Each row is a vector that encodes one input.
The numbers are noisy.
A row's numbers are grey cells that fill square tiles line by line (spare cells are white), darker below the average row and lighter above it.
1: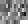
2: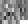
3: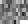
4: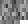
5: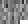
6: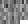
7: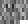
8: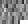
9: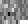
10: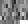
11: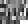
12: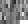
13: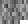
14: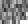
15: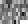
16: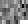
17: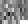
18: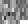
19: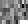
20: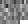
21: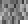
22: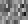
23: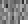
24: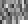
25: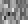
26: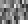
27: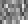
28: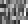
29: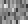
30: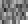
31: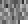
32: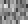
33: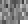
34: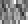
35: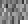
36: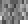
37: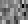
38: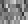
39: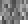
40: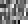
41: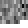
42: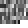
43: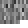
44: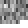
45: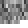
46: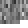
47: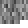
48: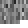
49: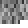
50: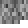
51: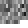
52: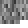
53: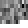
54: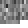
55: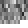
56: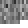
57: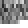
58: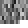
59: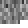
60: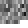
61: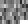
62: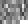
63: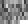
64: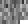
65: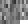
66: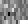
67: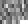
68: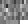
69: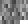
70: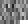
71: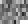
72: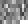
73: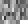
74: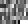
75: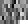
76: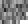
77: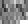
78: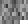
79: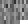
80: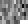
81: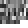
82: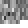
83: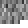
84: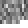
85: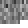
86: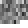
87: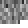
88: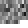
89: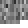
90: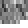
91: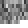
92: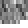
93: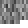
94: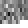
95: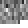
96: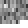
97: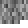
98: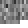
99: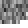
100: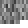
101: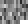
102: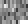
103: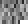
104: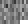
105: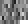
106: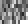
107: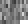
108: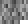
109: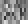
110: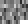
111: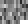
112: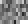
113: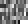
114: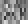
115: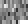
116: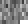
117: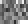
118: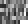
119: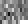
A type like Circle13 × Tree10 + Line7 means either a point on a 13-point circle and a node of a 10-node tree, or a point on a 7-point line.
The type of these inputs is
Bool × Tree10 + Circle11 + Unit.
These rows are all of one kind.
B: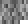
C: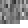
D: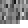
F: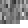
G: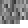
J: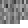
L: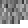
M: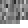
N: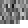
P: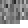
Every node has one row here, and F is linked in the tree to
C.
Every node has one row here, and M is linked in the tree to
D.
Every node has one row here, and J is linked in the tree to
G and L.
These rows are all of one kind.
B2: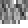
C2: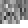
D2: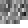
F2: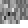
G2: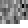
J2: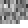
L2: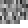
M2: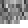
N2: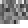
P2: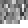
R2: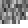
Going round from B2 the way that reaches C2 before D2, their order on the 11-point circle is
B2, M2, P2, C2, F2, J2, L2, G2, D2, N2, R2.
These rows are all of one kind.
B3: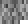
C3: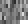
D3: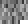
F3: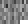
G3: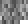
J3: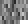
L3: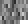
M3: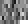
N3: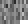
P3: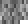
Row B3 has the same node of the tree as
L3 and M3.
